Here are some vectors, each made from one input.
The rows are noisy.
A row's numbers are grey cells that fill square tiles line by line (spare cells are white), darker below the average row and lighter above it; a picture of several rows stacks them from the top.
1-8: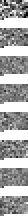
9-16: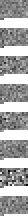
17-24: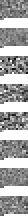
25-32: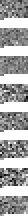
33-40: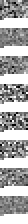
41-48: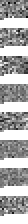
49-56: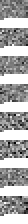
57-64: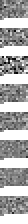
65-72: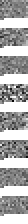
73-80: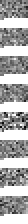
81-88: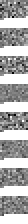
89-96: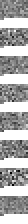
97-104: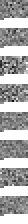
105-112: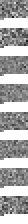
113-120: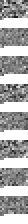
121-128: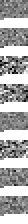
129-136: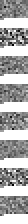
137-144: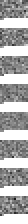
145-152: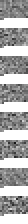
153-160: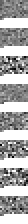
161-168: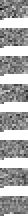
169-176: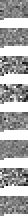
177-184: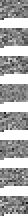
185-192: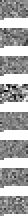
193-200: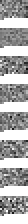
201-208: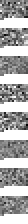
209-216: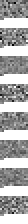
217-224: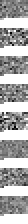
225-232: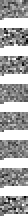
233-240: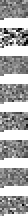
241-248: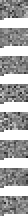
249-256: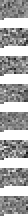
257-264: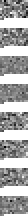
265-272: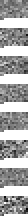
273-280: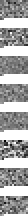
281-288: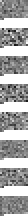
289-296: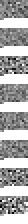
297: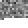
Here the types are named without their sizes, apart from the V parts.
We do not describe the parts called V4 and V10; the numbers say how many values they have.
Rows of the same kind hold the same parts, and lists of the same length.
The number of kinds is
2.
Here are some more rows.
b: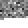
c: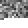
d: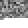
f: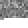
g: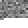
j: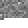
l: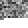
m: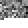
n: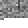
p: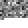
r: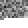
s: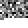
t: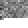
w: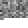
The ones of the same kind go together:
b, n, p, r, s
c, d, f, g, j, l, m, t, w

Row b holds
a true/false value, a value of V4 and a value of V10.
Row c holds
a point on a line, a true/false value and a value of V10.
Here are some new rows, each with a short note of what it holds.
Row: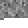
a true/false value, a value of V4 and a value of V10
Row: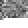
a point on a line, a true/false value and a value of V10
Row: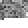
a true/false value, a value of V4 and a value of V10
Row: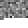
a true/false value, a value of V4 and a value of V10
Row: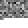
a point on a line, a true/false value and a value of V10
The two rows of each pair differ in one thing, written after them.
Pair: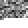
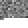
the place on the line
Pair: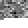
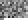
the true/false value
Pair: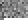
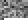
the place on the line
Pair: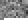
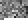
the true/false value
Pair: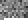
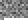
the true/false value
